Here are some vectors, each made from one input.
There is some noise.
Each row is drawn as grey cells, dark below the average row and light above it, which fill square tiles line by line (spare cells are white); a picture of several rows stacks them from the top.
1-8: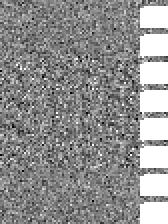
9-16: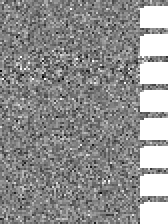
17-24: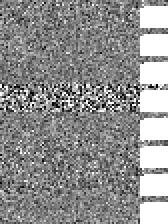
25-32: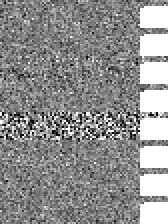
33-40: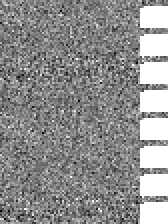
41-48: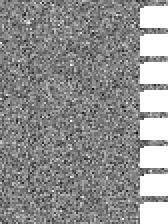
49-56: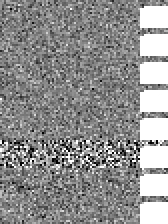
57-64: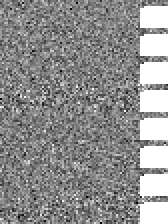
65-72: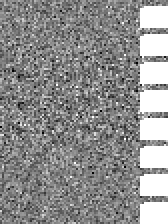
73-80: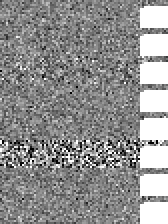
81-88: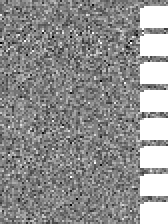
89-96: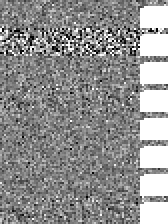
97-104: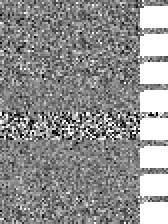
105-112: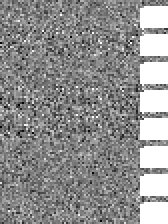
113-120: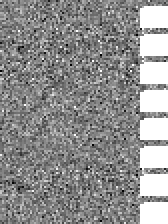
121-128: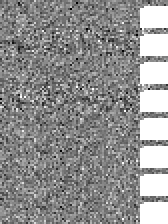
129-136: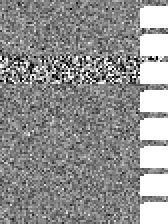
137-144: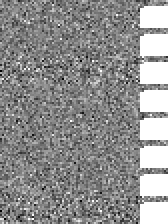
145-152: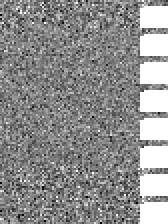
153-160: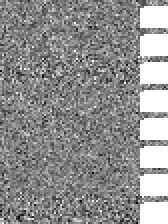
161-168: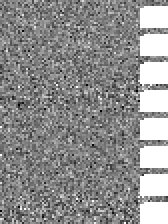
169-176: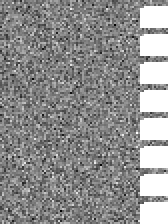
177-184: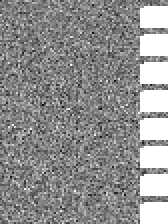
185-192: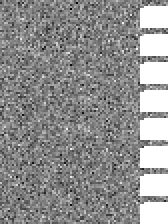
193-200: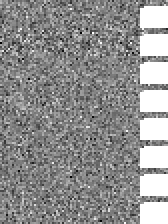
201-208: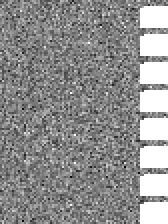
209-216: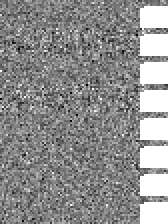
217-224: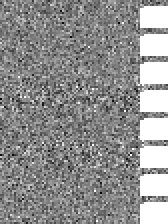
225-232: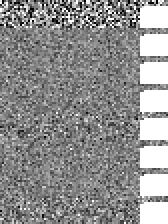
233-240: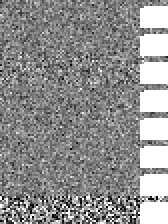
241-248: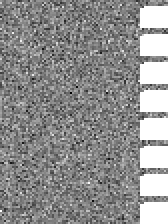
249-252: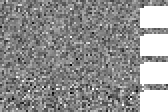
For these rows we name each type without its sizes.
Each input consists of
a list of points on a line.
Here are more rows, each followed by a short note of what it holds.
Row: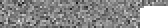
a list of two items
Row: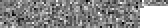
a list of one item
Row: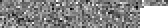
a list of one item
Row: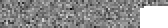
a list of two items
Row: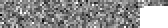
a list of one item
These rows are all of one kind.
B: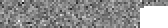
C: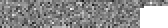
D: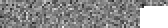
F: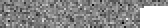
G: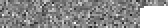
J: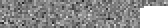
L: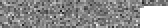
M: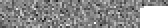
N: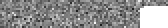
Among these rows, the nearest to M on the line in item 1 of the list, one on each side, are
L and N.
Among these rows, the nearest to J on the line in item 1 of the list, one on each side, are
B and F.
